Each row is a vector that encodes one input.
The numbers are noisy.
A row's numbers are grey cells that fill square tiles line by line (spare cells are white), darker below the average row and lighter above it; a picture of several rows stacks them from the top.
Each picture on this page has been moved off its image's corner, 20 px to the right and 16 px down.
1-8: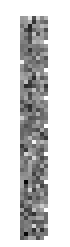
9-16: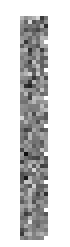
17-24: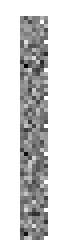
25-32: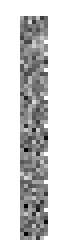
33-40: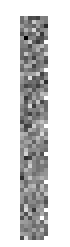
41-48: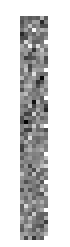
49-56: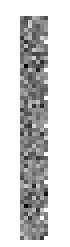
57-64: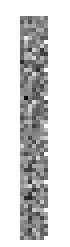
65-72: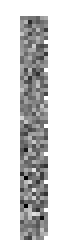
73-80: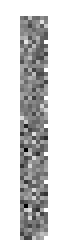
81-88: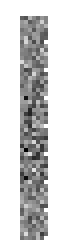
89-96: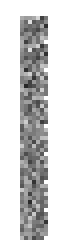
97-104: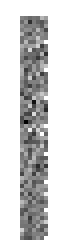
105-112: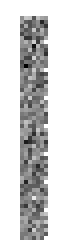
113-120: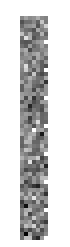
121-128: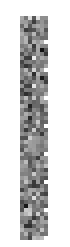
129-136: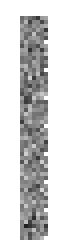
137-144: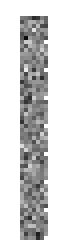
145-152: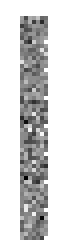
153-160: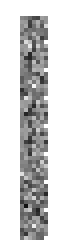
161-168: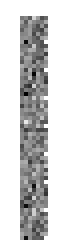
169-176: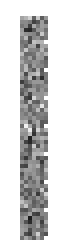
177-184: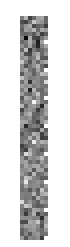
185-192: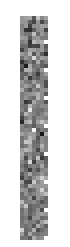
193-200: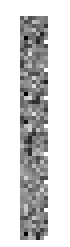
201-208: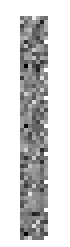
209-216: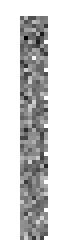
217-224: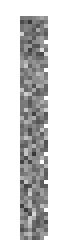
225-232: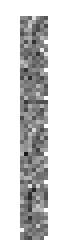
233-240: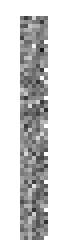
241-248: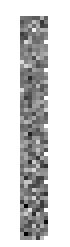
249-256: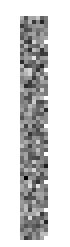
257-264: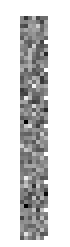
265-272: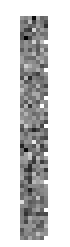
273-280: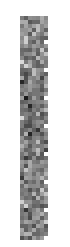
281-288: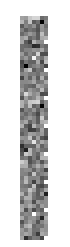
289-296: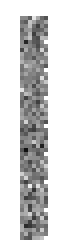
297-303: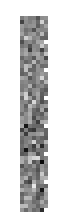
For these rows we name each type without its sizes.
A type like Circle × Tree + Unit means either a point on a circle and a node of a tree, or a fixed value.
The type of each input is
(Bool × Bool × Bool + Tree) × List(Line).
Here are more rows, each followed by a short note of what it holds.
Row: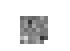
a node of a tree, together with a list of two items
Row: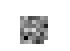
three true/false values, together with a list of two items
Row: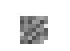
a node of a tree, together with a list of one item
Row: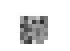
three true/false values, together with the empty list
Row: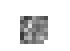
three true/false values, together with a list of two items
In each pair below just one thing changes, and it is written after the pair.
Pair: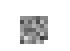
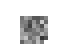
the place on the line in item 1 of the list
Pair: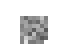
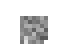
the place on the line in item 2 of the list
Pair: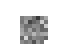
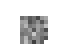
the node of the tree
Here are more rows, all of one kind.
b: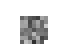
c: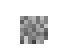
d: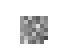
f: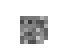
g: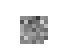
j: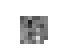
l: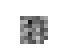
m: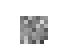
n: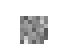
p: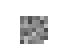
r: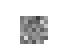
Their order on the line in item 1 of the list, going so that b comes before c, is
j, b, l, r, m, d, g, n, p, c, f.
